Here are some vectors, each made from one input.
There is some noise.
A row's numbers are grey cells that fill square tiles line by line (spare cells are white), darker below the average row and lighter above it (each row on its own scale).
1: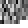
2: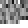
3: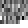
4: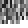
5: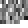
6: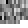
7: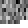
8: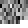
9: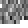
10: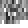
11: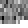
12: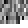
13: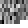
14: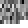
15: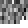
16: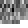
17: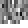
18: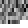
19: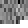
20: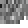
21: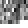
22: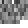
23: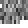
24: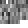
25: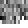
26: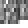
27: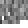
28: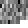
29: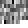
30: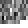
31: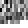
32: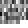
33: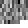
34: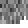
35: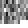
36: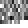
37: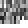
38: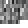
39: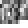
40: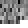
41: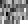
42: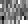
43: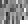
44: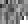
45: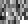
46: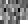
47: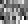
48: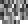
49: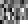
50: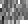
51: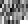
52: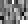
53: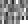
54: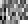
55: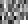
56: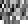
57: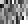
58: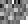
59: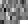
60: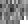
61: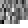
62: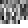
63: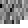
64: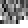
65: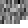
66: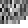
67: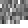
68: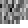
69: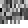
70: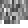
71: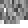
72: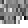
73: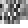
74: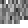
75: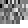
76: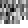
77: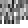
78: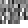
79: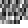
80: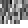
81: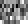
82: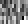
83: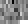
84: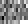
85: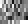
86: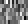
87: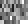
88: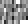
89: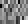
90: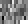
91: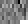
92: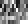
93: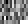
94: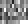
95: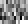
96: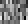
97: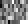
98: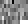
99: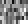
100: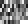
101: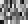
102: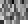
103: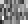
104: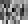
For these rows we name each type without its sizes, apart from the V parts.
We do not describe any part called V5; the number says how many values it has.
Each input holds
a true/false value, together with either a point on a line, or a value of V5.
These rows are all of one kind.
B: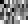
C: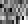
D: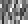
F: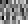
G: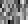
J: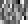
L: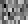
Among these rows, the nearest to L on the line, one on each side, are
B and C.
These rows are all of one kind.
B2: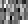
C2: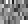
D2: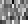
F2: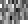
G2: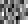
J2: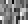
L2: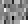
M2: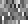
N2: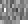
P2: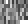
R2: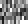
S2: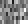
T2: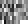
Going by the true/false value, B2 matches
G2, P2 and T2.
